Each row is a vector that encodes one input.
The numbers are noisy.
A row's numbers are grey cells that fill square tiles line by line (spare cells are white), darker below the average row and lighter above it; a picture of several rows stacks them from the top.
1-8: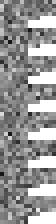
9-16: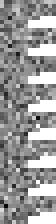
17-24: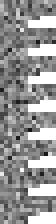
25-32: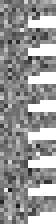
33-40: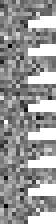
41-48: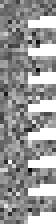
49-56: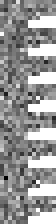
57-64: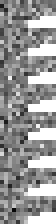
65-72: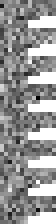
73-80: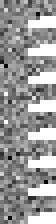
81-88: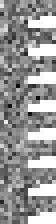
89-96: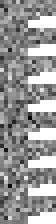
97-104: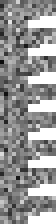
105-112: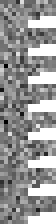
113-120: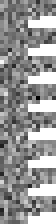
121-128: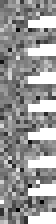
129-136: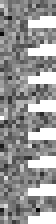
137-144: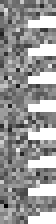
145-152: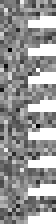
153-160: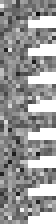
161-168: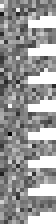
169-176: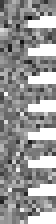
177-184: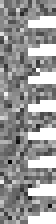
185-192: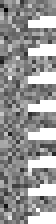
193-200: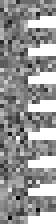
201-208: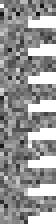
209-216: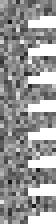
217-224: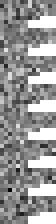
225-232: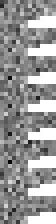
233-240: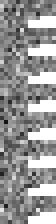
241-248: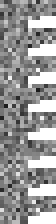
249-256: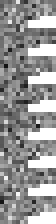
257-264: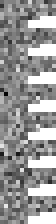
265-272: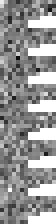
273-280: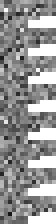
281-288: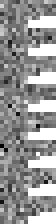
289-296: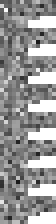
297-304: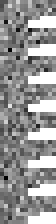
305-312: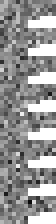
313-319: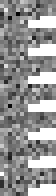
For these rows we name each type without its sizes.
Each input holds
a point on a line and a true/false value, together with either a fixed value, or a node of a tree.
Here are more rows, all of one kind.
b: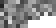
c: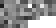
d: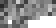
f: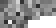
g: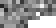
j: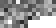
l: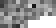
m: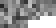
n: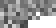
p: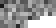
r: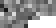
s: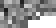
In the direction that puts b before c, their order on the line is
b, s, m, r, c, g, p, l, j, d, f, n.
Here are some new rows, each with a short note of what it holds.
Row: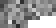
a point on a line and a true/false value
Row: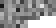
a point on a line and a true/false value
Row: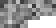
a point on a line and a true/false value
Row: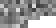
a point on a line, a node of a tree and a true/false value
